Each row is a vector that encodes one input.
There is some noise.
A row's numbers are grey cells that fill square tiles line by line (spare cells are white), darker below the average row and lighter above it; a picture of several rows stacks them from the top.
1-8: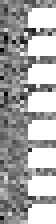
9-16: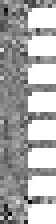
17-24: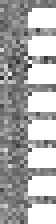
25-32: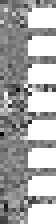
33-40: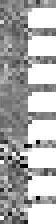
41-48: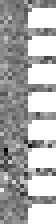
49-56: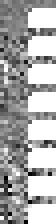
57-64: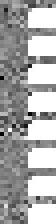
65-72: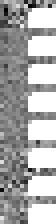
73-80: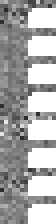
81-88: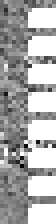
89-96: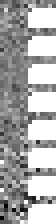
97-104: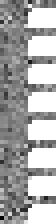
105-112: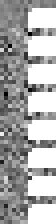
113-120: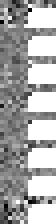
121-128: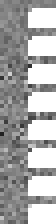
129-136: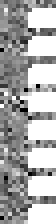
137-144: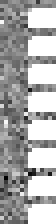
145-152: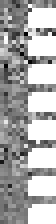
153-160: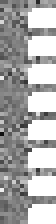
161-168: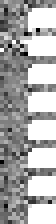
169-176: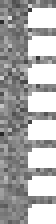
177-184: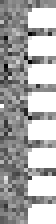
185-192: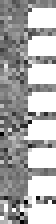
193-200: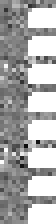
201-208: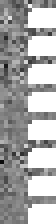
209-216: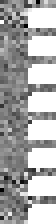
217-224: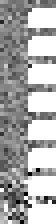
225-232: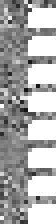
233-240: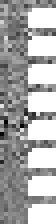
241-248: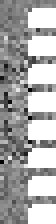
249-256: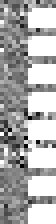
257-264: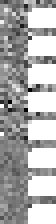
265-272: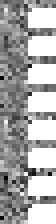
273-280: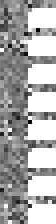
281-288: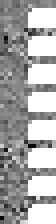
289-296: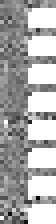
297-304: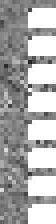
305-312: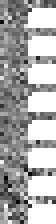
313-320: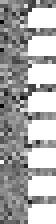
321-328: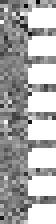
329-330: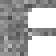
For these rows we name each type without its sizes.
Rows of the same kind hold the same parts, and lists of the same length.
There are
3 kinds of row.
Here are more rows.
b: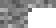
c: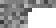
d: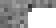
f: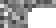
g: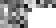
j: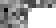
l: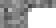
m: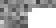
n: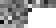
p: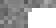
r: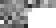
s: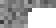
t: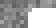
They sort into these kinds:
b, p, r, t
c, d, g, j, l, m, n, s
f

